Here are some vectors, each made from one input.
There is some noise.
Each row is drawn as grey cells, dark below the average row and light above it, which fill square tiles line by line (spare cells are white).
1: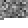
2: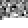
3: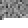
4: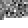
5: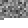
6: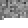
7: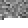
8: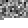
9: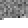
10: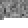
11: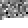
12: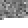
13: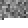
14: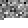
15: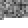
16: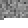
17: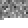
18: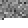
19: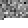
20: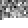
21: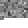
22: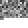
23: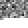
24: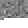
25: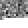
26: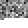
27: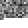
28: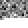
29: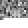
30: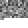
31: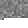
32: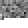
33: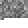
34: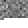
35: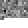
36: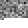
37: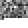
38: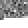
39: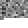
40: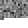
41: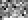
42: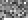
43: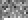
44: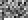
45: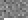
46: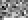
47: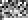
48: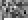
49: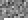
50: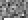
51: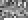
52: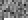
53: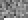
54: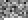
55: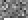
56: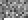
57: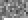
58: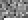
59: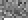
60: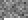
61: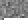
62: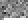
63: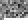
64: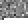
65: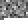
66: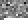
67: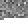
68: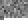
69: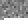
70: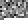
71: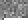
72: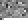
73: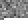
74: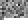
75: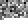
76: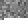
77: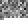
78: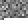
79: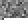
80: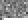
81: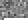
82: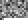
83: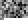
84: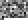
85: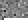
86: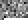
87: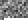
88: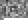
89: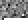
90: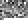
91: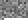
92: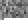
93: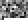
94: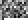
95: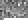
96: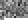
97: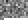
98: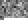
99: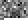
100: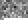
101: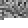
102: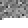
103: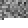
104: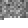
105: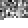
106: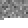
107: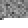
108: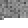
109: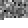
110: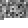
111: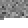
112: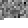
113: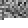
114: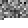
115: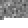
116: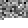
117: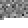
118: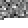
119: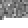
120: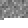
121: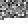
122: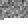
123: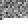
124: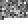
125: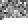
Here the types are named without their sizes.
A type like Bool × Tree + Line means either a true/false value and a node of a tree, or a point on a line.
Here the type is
Label × (Line + Tree).
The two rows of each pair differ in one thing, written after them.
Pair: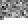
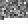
the label
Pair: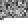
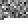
the place on the line
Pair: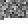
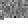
the label
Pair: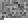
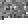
the place on the line
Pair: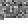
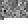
the label
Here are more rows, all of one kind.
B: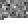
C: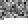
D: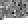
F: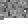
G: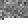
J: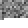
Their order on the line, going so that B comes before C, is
F, D, B, G, C, J.
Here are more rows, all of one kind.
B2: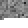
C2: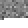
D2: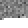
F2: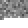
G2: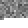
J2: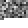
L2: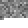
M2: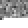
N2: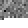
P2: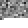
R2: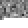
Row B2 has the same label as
D2 and P2.
